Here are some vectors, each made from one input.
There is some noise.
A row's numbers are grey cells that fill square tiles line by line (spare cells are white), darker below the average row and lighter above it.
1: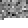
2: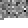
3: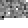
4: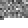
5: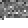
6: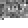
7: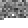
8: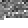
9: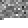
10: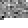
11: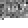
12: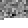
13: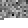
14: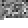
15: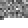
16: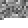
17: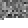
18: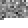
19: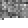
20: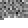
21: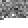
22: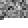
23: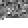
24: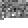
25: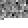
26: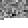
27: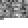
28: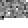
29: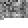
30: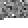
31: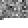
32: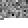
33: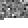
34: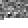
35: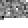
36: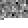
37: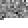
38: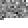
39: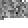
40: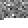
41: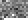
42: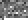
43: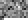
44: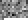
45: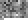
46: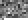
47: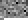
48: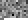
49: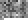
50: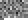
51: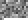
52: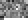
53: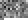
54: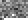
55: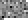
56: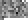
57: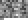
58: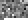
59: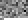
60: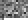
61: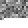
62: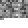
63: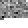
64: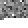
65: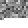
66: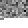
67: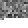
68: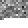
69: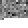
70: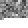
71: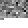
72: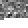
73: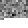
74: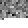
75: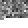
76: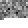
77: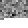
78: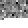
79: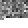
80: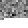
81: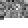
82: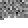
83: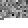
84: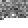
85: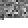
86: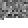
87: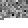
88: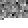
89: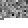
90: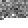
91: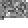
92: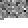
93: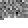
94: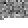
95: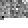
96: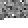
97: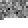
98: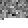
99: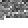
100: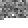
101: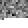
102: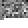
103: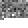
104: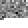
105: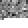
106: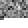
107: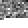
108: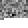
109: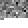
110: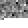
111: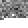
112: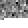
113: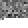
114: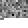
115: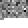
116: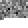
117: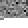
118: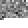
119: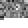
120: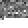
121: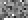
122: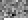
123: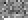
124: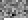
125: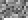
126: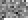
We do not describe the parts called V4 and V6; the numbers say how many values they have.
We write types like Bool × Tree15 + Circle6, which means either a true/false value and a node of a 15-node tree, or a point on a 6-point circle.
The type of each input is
Bool × Bool × Bool × V4 + Line5 × V6.
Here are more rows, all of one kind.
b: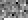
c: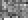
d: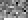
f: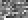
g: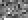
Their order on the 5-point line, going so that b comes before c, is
d, b, c, g, f.
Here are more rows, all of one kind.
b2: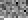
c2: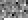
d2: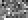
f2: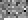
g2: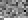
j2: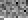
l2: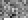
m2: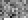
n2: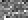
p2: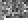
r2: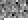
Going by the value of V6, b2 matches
c2, d2, j2 and r2.
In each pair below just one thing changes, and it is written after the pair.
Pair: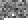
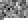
the value of V4
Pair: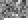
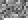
one of the three true/false values
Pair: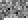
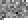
the value of V4
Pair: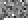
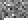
one of the three true/false values
